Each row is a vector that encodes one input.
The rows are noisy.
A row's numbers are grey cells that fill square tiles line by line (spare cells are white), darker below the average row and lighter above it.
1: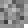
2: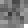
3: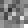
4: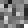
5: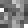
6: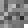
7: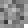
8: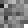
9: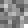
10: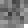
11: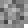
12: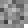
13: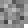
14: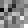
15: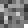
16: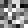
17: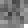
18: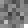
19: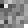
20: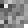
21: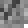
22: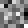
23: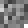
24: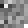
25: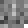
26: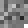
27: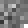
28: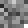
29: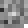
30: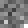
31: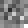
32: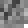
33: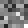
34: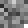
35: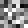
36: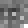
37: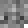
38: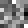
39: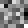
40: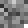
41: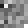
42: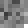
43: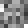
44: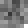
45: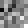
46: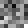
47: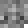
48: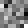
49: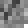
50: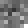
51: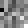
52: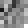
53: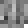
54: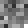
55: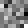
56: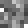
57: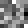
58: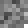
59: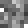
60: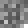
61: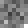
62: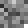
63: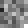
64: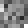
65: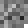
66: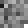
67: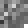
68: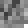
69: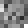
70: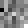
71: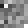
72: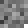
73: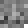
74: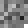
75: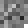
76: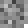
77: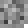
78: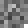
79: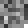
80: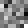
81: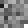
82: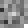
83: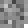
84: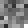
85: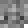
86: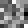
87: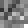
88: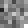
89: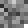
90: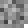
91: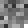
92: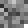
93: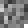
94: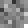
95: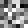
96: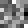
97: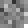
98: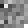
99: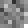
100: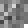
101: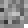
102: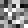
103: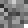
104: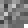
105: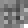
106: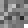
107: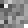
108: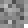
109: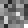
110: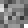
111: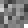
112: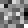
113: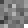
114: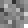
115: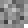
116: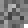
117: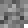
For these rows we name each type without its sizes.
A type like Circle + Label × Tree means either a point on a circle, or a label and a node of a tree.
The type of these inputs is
List(Line).
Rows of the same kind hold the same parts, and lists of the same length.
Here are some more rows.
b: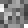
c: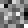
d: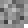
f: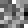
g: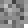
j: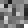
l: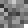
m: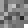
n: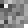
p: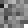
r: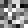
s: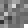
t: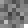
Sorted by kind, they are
b, c, s
d, g, j, m, t
f, l, n, p
r

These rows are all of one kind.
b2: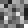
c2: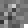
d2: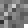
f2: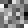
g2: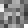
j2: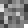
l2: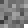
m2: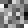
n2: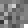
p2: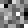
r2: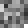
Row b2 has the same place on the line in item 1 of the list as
f2, m2 and p2.
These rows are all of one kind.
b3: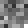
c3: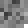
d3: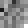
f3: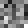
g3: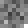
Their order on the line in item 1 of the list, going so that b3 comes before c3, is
f3, b3, g3, c3, d3.
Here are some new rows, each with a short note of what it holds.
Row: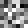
the empty list
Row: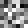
the empty list
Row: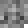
a list of two items
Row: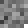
a list of three items
